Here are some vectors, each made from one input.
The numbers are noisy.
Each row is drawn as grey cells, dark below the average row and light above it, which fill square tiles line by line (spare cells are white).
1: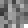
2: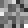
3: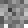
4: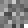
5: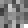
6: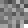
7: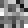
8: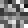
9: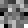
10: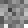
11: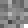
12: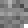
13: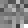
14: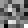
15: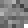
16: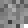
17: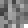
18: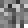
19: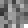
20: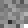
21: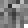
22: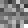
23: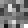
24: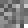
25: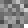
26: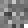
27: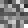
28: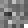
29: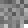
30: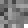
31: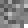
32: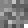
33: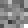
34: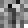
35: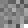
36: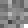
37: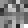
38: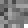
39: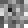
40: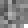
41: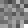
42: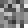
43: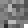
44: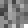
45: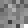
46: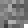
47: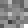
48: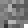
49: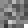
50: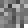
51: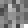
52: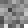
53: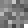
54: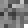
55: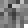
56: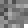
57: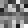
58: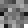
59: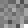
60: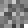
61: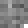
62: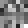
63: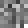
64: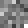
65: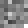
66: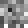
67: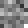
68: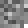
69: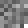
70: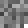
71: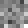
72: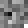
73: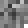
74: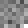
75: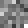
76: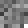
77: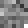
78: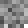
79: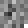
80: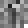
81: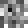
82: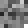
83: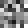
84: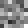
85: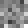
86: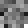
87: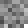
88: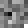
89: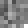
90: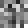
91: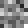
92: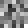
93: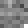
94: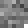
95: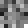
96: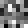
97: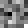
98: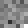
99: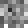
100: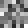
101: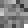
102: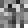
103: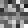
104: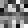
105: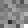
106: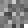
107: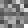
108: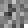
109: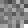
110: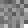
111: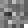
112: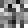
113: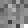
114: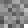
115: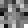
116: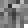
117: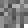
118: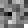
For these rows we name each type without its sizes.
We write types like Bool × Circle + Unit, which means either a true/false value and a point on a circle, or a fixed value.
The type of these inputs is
Tree.
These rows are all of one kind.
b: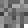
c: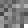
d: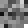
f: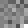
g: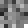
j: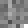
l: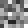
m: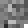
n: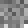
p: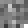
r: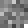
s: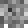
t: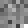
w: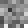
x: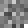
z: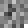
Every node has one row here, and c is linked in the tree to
b and g.
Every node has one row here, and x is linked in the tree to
r and z.
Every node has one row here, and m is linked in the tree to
p and r.
